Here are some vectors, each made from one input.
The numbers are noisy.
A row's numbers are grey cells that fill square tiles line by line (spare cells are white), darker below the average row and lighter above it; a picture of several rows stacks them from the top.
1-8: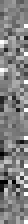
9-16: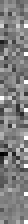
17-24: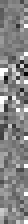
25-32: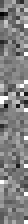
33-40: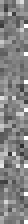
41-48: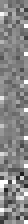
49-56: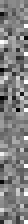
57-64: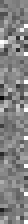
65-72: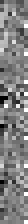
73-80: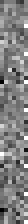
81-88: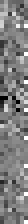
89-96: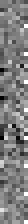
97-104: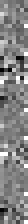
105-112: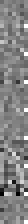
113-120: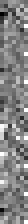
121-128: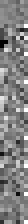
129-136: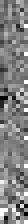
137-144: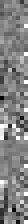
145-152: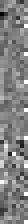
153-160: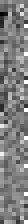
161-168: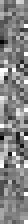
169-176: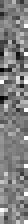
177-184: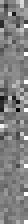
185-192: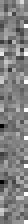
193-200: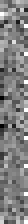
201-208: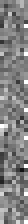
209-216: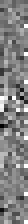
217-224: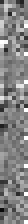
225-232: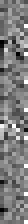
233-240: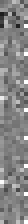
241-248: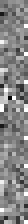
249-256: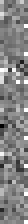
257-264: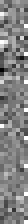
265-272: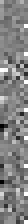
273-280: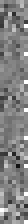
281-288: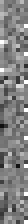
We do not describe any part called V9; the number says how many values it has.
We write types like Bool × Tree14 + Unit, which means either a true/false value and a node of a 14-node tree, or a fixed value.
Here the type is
Line7 + List2(Line14) + V9 × V9.
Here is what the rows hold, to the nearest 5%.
About 10% of them hold a point on a 7-point line. About 35% of them hold two values of V9. The rest are lists of up to two points on a 14-point line: a few of all rows are empty, 20% hold one and 35% two.
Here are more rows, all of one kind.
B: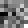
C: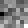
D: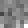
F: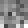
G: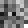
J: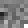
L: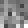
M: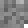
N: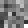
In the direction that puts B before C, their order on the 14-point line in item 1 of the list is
J, N, B, F, L, C, D, G, M.
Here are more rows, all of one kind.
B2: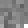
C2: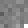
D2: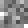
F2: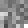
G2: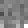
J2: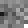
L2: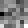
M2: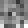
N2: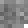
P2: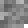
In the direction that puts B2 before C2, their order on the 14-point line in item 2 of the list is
M2, F2, J2, B2, C2, G2, L2, D2, P2, N2.
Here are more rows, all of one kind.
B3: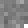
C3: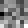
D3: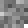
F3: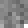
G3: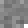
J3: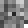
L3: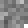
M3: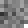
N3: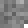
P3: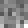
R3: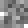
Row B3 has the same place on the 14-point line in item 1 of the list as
J3, L3 and N3.
